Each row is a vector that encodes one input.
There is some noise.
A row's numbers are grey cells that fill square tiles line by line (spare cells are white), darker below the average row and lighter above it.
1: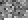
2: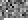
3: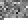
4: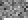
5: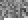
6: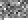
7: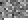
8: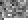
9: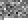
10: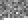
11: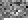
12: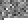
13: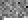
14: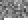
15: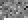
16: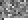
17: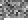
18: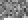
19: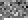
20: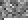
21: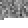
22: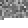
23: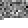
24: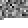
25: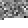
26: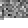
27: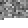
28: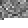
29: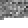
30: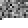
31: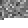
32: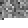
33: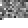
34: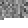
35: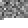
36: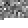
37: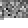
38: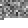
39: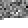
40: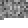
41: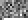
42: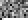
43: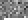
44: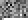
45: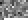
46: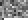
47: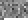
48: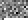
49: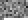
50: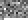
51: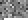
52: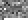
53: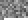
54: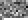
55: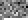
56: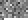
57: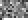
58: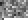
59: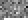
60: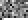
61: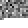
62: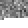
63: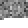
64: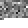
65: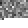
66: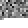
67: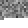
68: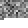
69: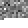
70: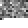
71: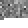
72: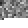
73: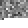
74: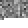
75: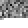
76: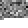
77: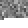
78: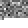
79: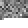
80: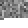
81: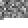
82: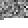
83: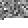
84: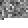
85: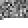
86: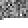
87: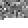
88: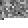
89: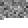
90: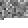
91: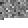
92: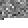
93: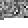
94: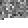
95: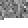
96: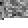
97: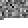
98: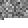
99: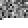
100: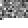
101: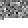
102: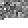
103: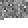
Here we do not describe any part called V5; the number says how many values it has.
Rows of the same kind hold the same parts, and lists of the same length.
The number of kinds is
2.
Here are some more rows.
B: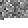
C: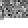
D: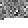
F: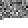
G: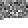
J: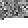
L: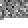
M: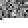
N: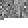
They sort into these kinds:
B, F, G, N
C, D, J, L, M

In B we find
one of 4 labels and a point on each of two 4-point lines.
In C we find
a point on a 4-point line and a value of V5.
